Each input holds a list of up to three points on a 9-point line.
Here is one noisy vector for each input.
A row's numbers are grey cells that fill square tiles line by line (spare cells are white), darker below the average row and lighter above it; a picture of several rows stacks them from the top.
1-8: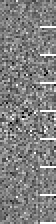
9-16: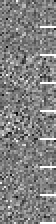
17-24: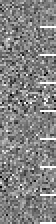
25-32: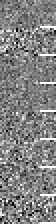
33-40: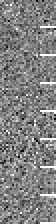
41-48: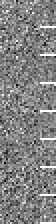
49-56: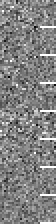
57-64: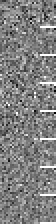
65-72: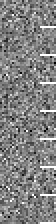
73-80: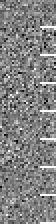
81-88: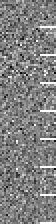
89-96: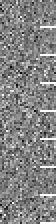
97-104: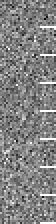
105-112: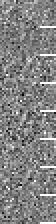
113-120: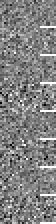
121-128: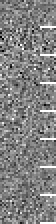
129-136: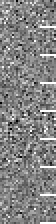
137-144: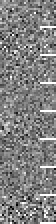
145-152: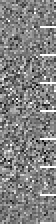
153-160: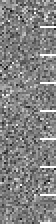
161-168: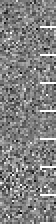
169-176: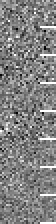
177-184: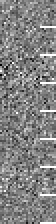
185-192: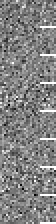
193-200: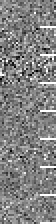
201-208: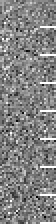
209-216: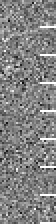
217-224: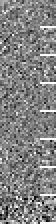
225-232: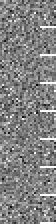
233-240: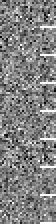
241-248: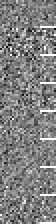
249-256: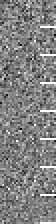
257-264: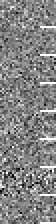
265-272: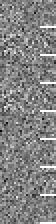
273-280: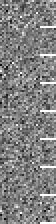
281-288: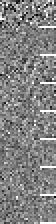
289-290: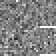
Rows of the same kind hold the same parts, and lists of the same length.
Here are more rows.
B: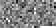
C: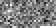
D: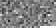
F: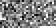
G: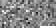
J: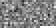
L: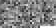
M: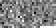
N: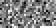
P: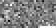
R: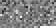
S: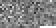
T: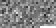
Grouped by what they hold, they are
B, N
C, G, J, L, M, R, S, T
D, P
F

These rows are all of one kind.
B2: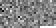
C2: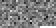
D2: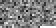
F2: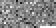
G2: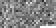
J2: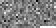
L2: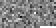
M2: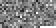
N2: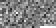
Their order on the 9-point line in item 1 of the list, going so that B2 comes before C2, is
L2, F2, G2, J2, M2, B2, D2, N2, C2.
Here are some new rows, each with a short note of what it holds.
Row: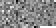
a list of one item
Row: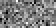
a list of one item
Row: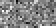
a list of three items
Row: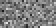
a list of two items
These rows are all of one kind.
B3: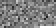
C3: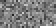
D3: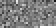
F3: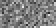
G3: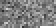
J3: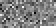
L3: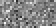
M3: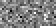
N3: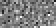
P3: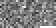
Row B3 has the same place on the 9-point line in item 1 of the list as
D3 and P3.
